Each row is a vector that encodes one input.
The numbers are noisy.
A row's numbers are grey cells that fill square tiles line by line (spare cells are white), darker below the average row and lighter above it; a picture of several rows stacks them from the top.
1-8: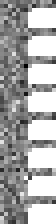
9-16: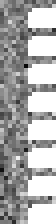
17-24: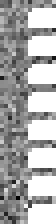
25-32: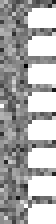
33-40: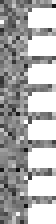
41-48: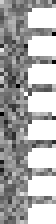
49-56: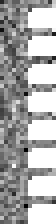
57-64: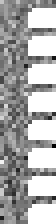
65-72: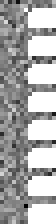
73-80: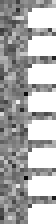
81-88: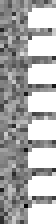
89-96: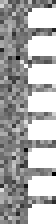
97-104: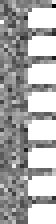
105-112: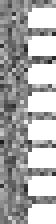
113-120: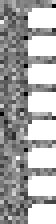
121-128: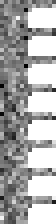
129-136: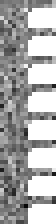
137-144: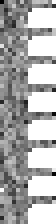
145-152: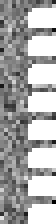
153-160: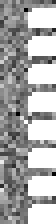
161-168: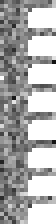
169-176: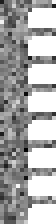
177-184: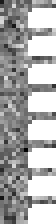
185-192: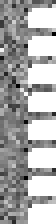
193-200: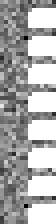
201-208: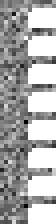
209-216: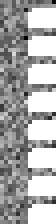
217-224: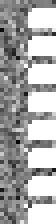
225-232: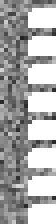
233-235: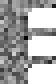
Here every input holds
a point on a 14-point line, together with either a point on an 11-point circle, or a point on a 14-point line.
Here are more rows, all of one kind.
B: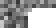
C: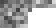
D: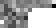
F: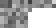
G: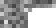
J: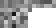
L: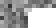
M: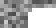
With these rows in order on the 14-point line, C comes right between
F and J.
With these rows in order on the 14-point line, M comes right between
G and J.
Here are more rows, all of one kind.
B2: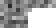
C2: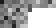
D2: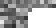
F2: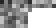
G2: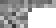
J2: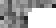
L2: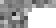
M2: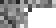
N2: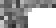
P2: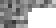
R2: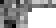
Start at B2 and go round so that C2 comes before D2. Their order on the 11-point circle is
B2, P2, R2, C2, M2, F2, G2, D2, L2, J2, N2.
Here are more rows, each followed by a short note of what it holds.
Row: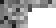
a point on an 11-point circle and a point on a 14-point line
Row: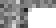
a point on each of two 14-point lines
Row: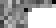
a point on each of two 14-point lines
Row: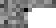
a point on each of two 14-point lines
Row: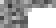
a point on an 11-point circle and a point on a 14-point line
